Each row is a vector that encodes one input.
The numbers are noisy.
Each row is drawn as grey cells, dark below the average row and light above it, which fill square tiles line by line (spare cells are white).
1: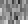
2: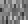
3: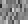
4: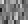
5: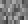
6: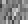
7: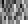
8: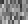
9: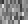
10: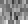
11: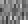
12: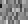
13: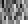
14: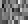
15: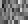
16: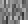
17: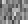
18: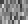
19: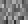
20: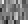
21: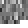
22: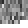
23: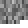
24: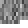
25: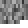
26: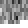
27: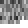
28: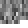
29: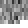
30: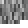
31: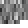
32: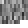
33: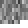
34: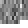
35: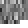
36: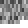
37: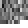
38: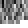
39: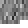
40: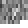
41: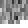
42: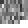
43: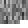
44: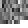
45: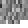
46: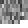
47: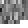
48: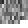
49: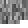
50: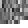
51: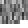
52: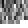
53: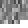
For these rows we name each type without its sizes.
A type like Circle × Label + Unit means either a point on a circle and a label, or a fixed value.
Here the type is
Bool × (Tree + Unit).
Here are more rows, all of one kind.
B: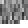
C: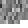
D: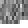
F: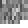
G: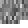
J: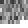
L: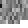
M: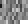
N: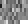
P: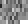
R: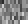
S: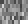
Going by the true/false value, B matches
D and G.
